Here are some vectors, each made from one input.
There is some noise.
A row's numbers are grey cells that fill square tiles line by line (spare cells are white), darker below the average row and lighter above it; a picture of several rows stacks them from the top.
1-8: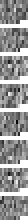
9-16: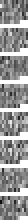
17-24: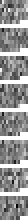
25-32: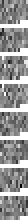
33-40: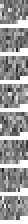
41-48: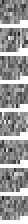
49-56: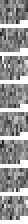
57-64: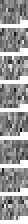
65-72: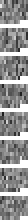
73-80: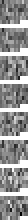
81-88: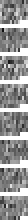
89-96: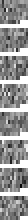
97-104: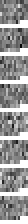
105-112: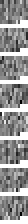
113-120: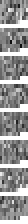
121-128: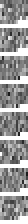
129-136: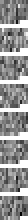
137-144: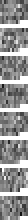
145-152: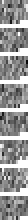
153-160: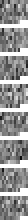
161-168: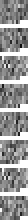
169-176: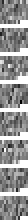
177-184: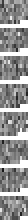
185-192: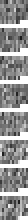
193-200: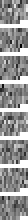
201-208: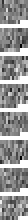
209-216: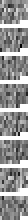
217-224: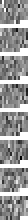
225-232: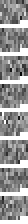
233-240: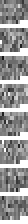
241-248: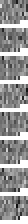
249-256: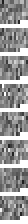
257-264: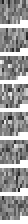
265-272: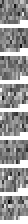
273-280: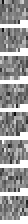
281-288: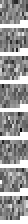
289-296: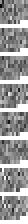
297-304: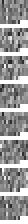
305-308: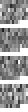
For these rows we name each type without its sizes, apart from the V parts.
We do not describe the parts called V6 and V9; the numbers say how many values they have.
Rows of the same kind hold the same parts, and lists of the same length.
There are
4 kinds of row.
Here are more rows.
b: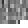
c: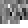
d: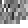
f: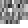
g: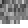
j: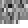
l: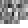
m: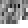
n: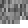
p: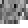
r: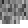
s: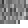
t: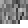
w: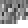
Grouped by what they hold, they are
b, g, n, p, r, s
c, t
d, f, j, l
m, w

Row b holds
a point on each of two lines.
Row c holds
a point on a line and a value of V6.
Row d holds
a value of V9.
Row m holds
a point on a circle.
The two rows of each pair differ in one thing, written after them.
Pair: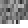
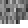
the value of V6
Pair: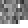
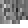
the value of V6
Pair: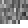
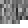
the place on the line
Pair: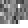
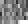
the value of V6
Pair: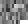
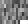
the value of V6
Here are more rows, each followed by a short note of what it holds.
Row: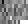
a point on each of two lines
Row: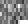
a point on a line and a value of V6
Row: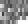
a point on a circle
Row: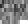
a point on each of two lines
